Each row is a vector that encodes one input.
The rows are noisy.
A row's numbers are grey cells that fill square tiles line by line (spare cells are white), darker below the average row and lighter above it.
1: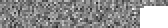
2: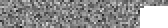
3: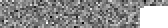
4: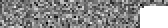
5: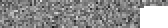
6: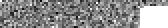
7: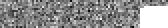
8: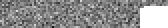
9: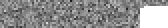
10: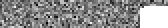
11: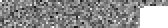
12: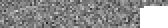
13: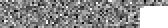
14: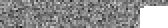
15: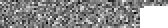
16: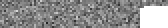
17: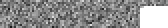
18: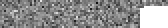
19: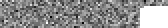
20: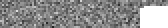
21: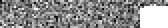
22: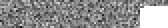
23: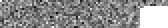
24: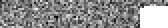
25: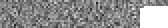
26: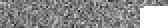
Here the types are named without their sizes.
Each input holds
a point on a line.
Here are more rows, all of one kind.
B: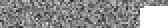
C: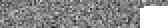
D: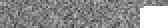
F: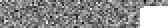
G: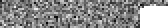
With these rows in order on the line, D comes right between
B and C.
